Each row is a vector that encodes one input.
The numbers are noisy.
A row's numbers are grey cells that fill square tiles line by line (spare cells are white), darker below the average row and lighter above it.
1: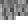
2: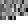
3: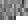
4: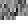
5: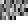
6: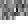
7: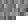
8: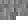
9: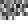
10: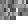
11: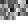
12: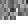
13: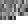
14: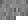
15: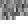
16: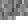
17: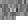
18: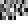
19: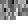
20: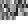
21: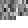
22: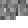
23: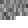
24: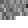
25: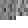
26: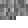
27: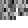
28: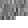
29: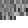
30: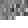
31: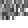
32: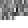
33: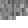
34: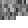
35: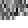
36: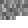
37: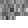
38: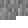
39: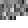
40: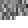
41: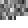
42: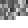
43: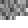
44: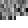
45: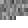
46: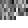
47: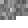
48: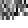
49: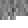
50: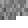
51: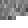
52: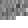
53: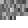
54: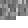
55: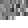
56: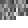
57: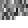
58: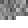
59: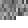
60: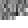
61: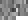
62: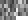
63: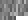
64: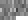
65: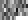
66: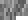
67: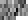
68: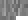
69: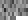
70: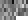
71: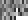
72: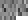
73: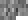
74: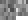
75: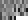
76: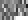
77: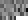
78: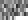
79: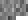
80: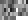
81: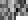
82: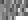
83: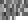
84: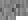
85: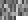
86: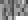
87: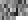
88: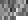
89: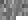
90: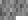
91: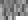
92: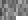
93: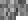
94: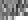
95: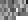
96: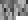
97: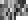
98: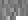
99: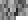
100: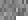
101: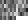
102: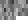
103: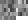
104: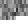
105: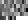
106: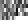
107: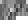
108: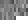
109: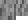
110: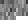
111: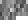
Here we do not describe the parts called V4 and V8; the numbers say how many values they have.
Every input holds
a value of V8, together with either one of 5 labels, or a point on a 5-point line and a value of V4.
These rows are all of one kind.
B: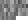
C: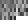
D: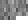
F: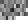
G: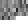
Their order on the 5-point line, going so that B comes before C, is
D, B, G, C, F.
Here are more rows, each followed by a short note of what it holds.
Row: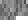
one of 5 labels and a value of V8
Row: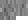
a point on a 5-point line, a value of V4 and a value of V8
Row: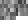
one of 5 labels and a value of V8
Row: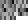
one of 5 labels and a value of V8
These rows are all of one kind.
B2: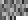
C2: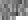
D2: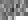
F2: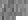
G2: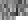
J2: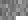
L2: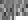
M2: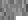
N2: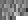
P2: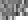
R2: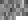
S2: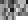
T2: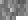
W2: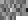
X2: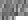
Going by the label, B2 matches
D2, J2, L2 and X2.
